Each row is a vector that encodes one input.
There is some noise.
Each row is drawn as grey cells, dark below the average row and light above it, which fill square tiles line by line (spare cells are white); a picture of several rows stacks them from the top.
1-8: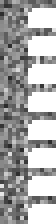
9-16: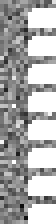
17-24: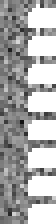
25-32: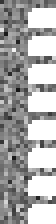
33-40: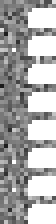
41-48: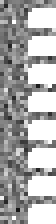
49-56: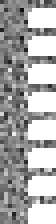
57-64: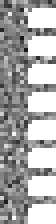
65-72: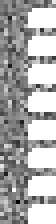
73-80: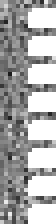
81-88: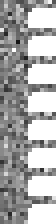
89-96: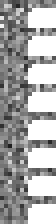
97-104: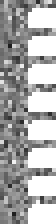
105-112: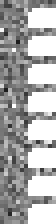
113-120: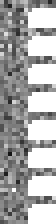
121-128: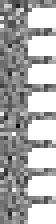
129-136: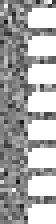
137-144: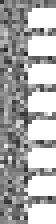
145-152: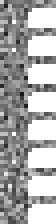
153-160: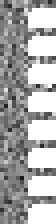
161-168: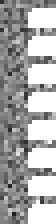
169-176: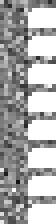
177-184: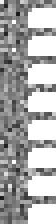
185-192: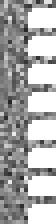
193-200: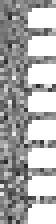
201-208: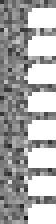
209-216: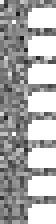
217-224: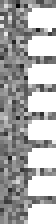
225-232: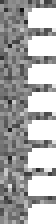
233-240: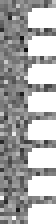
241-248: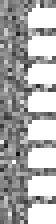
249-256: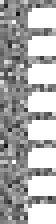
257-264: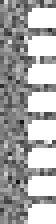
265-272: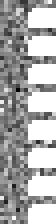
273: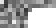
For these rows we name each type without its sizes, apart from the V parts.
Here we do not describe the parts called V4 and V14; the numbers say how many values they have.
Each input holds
a true/false value and a value of V14, together with either a node of a tree, or a value of V4.
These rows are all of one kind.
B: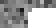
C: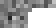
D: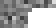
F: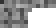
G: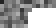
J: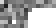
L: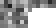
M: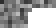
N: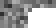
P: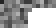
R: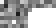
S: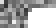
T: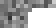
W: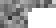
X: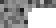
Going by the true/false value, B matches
L, R, W and X.
